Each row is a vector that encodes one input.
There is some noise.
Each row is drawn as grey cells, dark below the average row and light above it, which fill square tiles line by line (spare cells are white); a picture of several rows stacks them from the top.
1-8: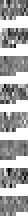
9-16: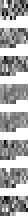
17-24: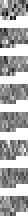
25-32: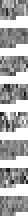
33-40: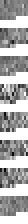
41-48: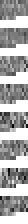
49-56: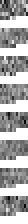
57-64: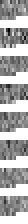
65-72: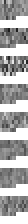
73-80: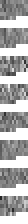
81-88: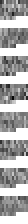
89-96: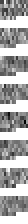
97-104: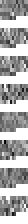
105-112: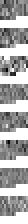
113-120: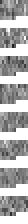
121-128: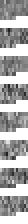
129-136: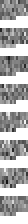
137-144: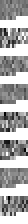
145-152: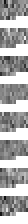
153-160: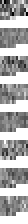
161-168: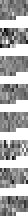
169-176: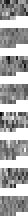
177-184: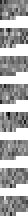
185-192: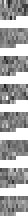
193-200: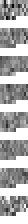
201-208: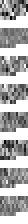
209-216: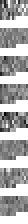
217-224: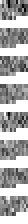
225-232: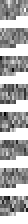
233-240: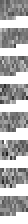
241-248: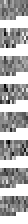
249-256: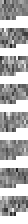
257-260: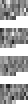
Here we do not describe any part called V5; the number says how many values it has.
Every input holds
either a point on a 13-point circle and one of 11 labels, or one of 9 labels and a value of V5.
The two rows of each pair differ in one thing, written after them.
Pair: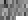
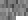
the label
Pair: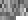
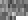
the place on the 13-point circle
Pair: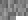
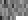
the place on the 13-point circle
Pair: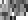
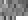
the label
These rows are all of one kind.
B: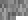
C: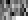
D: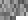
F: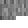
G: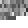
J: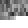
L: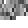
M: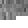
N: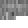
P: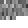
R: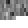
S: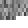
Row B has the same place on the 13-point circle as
G, J, L and S.
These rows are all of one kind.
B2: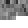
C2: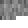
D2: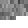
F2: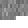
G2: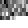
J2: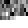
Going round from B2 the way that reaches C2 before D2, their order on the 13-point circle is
B2, C2, D2, G2, F2, J2.
